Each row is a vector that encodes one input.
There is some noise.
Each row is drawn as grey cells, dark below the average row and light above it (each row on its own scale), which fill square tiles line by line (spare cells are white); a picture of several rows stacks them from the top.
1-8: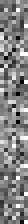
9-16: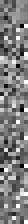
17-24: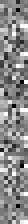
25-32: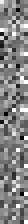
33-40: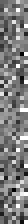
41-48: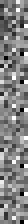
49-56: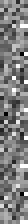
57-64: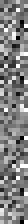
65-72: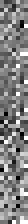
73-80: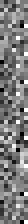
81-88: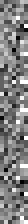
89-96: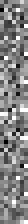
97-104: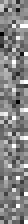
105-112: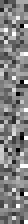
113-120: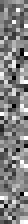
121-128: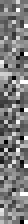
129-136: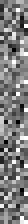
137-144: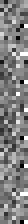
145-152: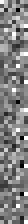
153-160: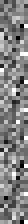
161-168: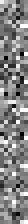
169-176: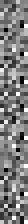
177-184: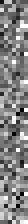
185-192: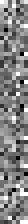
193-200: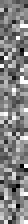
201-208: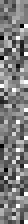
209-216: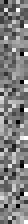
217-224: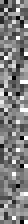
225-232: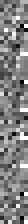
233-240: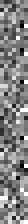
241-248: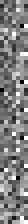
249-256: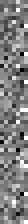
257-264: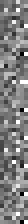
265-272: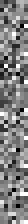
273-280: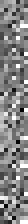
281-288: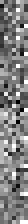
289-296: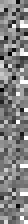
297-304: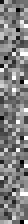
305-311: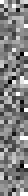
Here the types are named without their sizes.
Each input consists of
a point on a circle and three true/false values, together with either a point on a circle, or a fixed value.
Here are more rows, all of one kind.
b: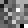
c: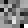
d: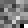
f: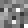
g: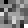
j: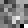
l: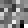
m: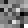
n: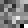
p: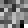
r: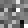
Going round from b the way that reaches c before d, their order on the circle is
b, j, m, c, g, p, r, l, f, d, n.
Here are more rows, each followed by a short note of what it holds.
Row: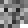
a point on each of two circles and three true/false values
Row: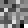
a point on a circle and three true/false values
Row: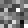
a point on a circle and three true/false values
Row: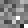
a point on a circle and three true/false values
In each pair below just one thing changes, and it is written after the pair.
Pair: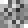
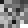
the place on one of the two circles
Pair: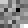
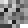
one of the three true/false values
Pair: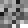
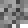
the place on one of the two circles
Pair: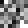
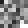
one of the three true/false values
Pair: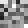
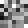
one of the three true/false values
